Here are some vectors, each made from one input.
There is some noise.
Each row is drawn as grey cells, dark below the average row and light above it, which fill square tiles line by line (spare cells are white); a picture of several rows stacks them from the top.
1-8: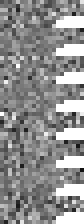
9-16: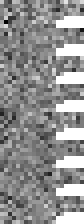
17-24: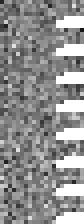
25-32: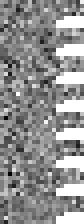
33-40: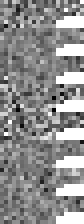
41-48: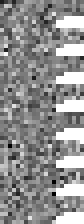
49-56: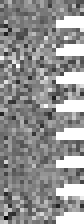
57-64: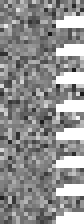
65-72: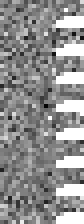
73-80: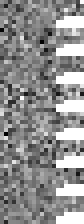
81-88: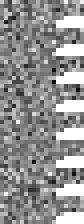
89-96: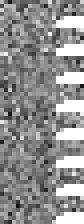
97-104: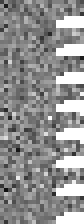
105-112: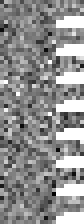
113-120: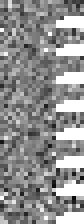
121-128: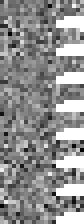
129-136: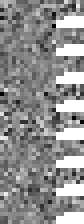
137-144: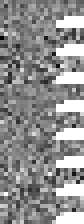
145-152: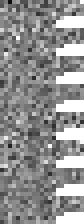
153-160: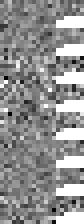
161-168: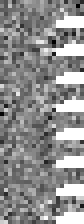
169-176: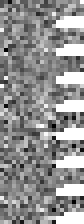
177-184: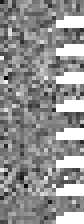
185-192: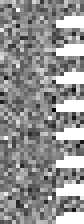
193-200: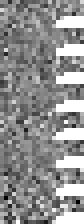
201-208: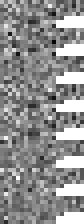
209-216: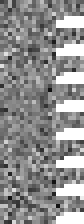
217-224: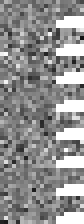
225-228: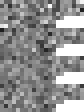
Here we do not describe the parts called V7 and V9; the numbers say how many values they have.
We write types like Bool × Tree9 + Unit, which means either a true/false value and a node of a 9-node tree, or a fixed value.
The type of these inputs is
Bool × (Line4 × Line6 × V9 + V7).
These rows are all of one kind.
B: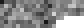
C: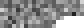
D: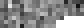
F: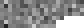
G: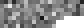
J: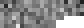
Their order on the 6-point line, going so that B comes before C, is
D, G, B, C, F, J.
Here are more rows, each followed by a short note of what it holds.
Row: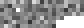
a true/false value and a value of V7
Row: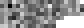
a true/false value and a value of V7
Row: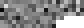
a true/false value and a value of V7
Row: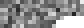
a point on a 4-point line, a point on a 6-point line, a true/false value and a value of V9
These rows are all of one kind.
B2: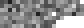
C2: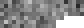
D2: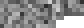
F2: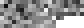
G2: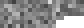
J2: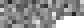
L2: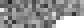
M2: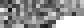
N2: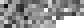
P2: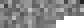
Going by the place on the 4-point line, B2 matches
D2, G2, J2 and L2.
